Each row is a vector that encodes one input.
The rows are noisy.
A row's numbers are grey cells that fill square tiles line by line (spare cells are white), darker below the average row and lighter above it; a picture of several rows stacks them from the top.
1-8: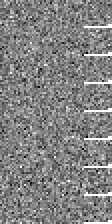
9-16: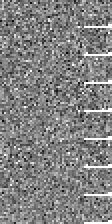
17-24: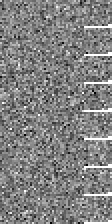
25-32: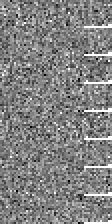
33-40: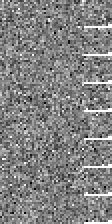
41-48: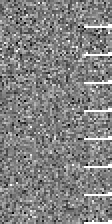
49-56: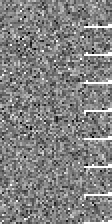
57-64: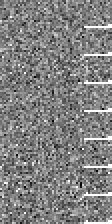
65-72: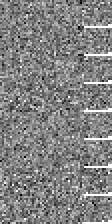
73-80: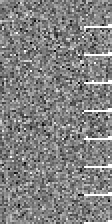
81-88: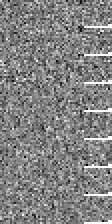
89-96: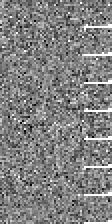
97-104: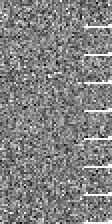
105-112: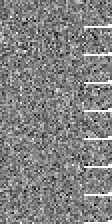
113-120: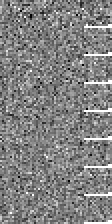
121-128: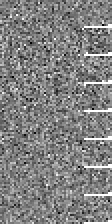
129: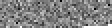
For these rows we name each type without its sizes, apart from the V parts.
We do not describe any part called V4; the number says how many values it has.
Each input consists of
a value of V4, together with either a node of a tree, or a list of points on a line.
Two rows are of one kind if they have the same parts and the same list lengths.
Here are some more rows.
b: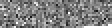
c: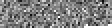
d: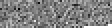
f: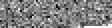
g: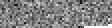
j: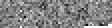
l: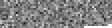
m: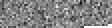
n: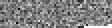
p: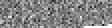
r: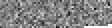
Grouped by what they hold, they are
b, c, f
d, l, m
g, n
j, p, r

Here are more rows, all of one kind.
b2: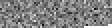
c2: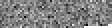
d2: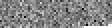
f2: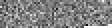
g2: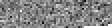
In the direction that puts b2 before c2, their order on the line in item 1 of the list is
b2, f2, d2, c2, g2.
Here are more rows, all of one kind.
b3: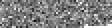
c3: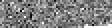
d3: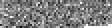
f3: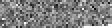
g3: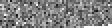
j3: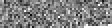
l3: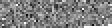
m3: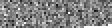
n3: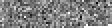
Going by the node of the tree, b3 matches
f3, l3 and n3.
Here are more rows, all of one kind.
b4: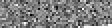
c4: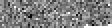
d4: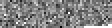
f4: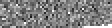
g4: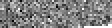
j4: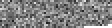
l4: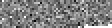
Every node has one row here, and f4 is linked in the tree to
d4 and j4.
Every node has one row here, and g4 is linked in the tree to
c4.
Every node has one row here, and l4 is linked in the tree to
b4 and j4.
